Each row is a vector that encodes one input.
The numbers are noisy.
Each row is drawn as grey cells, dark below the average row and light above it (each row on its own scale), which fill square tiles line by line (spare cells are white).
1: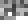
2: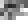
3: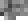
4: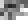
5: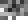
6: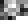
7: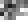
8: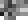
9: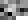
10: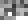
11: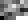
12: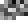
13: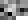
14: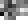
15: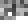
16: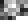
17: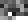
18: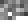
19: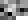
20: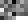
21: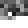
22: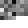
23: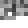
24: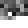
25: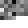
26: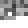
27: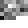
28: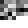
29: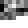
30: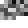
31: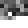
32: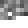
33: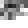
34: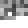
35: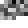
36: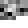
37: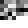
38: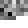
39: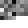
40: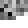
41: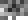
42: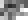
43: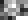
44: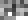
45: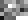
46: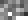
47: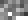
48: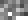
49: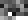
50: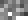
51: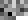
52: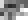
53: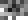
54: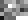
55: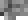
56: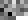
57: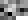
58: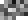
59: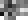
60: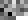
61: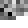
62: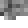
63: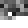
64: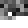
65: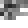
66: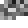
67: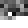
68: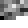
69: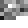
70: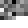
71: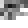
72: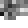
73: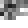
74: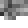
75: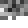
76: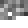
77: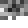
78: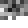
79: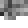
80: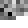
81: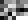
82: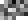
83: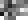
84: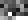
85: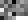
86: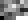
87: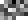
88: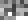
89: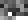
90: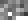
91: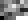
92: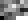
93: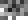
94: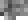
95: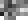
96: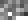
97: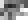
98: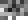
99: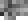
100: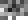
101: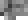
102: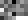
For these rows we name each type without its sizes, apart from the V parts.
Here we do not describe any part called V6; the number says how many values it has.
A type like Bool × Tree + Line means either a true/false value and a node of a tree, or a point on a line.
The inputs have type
Bool × (Line + V6).
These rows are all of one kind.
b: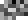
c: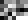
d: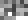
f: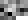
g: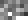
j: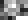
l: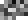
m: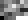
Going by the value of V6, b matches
f and l.
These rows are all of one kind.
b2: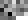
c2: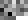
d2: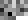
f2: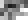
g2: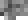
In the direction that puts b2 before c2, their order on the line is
f2, b2, c2, d2, g2.
